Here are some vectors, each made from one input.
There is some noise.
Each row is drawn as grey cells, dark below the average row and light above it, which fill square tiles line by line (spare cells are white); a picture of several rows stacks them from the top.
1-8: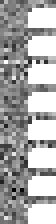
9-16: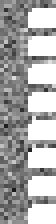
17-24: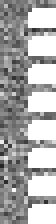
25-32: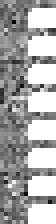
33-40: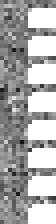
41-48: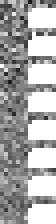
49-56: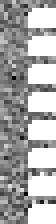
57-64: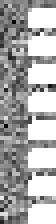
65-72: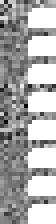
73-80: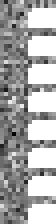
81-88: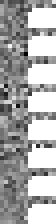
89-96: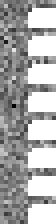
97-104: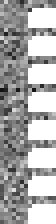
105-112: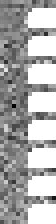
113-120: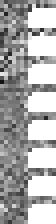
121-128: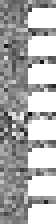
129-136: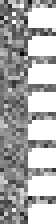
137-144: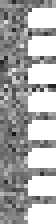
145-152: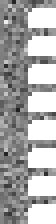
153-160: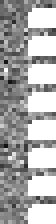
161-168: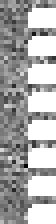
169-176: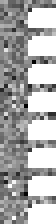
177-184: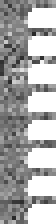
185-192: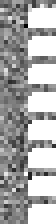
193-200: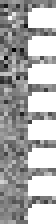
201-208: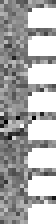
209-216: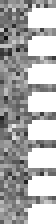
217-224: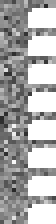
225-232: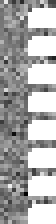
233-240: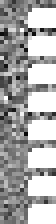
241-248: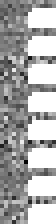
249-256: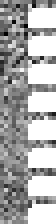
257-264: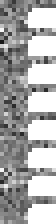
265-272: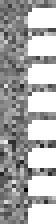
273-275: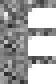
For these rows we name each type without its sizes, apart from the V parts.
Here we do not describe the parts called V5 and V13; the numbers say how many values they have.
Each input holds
either a point on a line, a value of V5 and a value of V13, or a node of a tree.
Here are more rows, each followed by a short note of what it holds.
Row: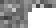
a point on a line, a value of V5 and a value of V13
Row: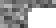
a point on a line, a value of V5 and a value of V13
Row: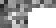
a node of a tree
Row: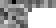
a point on a line, a value of V5 and a value of V13
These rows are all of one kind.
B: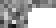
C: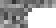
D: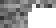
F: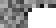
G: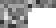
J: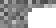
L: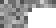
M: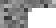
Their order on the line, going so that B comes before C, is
G, B, L, M, J, F, C, D.
